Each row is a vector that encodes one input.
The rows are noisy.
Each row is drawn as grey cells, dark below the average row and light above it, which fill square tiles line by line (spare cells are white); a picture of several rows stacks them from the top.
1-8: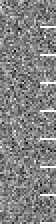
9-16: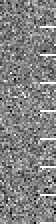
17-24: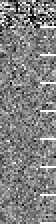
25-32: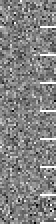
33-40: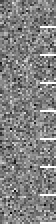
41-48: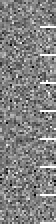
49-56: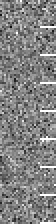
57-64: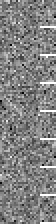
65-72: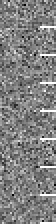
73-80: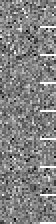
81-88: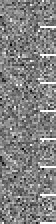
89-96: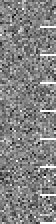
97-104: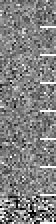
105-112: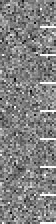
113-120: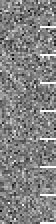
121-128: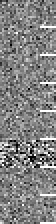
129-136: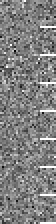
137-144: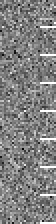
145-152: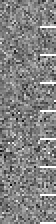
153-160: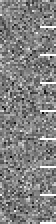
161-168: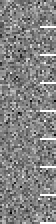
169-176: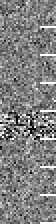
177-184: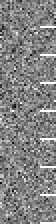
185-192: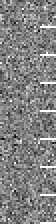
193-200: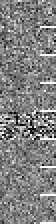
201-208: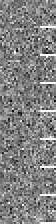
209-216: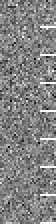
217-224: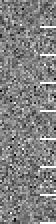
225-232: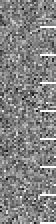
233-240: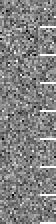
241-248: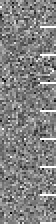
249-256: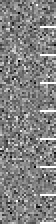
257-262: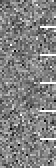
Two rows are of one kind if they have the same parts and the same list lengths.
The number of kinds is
5.
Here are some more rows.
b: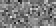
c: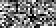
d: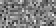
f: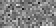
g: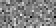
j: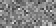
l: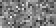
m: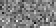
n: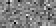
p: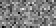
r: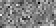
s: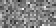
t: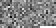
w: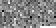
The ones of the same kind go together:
b, f, j, n, r
c
d, t
g, w
l, m, p, s

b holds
a point on a 6-point circle, a node of a 13-node tree and a true/false value.
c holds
a fixed value.
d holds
a point on a 10-point circle and one of 9 labels.
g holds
a point on a 6-point circle, a point on a 10-point circle and a true/false value.
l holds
one of 9 labels and a node of a 13-node tree.
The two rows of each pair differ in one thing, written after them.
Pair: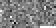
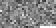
the true/false value
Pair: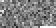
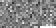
the true/false value
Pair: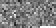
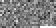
the node of the tree
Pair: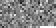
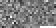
the true/false value
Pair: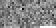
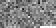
the place on the 6-point circle
